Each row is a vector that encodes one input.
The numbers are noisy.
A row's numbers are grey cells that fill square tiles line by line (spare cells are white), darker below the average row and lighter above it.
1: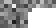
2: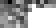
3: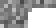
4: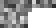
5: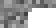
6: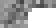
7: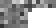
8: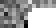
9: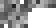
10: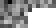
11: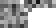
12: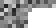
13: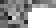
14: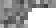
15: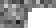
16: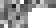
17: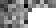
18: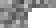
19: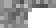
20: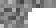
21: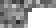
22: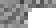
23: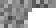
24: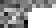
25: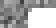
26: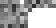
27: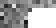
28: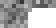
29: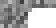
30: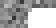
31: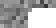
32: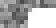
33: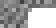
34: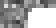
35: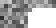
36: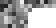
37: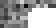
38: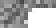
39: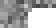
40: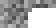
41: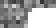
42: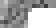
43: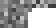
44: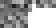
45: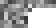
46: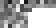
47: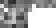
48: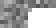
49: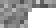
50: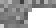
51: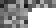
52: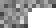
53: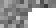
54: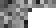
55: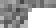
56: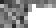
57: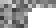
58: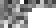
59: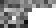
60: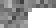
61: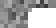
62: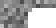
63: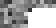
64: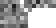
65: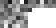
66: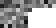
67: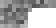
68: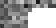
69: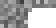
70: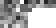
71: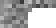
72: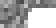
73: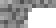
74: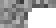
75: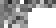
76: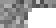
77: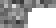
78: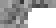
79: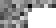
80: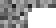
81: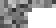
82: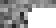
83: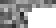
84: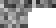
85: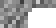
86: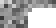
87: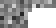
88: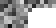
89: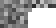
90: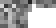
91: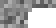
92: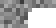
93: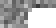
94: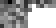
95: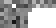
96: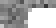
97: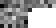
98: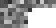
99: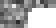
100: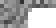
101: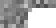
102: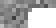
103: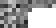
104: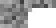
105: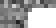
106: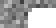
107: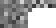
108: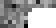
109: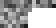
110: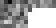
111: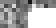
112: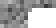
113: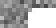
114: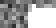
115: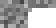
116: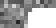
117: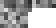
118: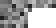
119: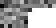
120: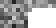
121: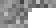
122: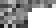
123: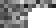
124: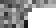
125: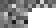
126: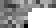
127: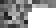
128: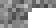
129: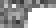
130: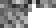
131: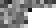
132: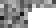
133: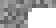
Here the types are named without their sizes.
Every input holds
either a fixed value, or two labels, or a node of a tree.
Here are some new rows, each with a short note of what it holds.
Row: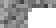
a node of a tree
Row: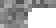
a node of a tree
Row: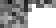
two labels
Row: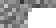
a node of a tree
